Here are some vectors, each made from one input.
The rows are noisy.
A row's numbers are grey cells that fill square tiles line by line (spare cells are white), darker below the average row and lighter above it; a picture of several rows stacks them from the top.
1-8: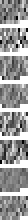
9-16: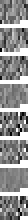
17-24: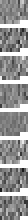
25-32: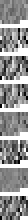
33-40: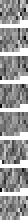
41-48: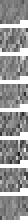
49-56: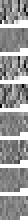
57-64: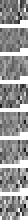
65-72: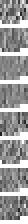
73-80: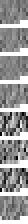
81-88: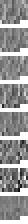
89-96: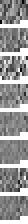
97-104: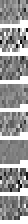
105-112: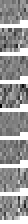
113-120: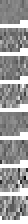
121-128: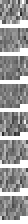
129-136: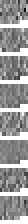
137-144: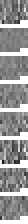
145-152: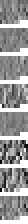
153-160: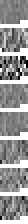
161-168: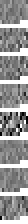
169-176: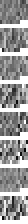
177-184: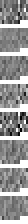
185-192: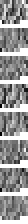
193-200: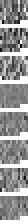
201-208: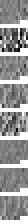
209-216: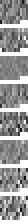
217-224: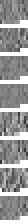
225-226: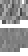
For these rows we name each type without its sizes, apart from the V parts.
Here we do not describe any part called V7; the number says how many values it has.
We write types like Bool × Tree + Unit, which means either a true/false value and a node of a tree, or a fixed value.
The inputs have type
List(Label × (Line + V7)).
